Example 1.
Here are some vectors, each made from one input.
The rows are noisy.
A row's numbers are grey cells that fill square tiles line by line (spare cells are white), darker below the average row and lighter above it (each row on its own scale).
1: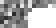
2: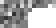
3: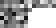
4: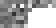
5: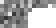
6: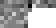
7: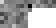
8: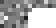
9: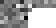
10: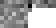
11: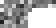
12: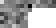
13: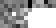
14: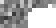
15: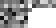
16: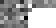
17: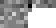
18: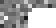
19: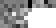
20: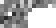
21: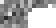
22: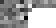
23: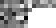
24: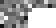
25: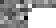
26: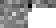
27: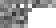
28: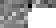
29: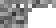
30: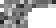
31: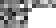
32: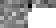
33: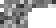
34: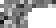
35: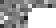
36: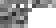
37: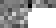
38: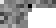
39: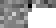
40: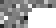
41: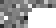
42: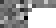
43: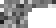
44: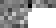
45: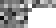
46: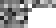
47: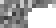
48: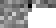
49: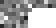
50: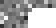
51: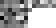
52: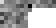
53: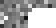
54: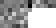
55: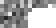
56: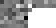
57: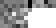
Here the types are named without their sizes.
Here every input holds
a point on a line.
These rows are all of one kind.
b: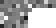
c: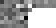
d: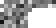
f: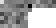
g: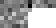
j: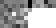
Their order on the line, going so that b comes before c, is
b, c, d, f, g, j.
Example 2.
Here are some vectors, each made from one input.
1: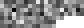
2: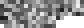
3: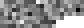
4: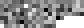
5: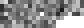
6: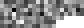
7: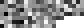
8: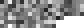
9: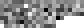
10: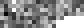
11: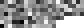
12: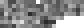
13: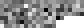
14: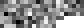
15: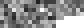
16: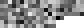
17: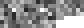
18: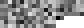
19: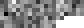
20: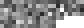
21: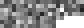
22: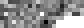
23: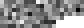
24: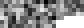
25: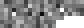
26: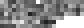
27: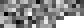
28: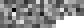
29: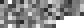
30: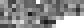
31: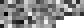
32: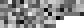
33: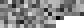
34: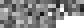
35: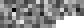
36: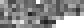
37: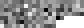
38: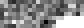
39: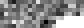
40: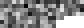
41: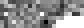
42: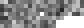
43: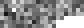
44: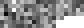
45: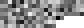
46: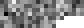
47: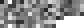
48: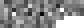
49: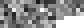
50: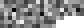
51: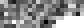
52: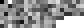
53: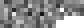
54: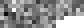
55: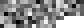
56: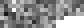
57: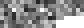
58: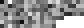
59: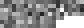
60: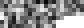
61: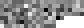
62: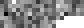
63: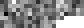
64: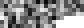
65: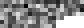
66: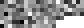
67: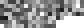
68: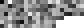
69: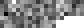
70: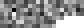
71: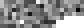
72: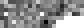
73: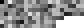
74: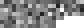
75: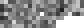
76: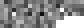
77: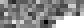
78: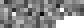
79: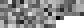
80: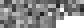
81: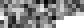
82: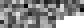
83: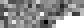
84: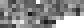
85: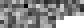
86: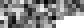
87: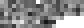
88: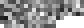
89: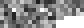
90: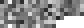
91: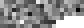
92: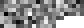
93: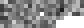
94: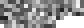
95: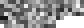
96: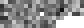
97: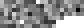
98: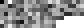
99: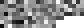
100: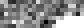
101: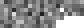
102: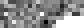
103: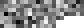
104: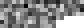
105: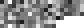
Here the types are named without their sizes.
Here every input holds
a point on a circle.
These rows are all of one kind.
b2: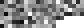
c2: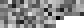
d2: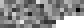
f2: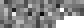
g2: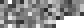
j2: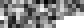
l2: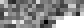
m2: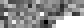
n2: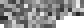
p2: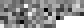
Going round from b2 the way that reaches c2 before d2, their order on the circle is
b2, g2, c2, p2, n2, m2, l2, d2, f2, j2.
